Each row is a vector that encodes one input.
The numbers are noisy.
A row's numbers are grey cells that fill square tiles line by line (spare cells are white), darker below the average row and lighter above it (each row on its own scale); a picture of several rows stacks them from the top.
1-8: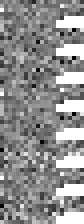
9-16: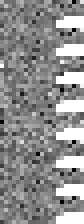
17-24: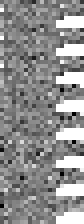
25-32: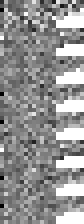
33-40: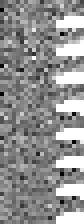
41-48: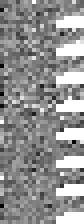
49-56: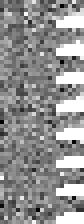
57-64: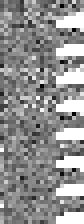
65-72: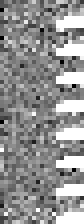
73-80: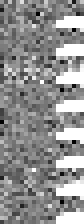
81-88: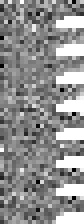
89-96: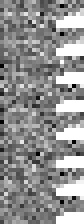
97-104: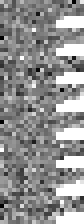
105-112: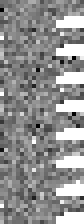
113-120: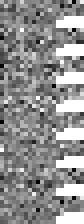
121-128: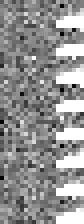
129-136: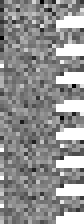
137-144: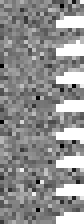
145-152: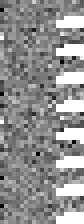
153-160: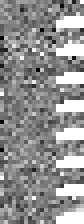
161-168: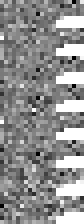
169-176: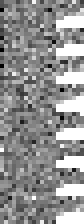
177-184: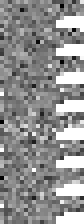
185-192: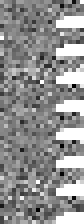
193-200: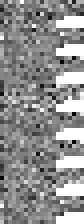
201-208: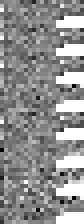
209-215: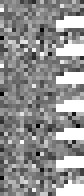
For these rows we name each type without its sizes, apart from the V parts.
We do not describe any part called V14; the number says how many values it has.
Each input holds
a value of V14, together with a list of points on a line.
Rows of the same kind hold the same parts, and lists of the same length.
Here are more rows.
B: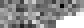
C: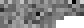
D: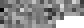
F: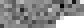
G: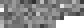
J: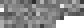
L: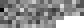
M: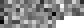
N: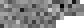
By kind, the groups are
B, D, L, M
C, F, N
G, J

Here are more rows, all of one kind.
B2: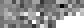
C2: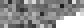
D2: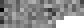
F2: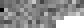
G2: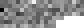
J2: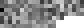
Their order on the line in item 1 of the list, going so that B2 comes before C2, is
J2, D2, G2, F2, B2, C2.
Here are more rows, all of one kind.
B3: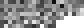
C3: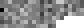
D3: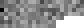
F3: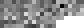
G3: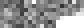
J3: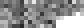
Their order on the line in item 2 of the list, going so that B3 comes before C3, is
B3, F3, C3, D3, G3, J3.
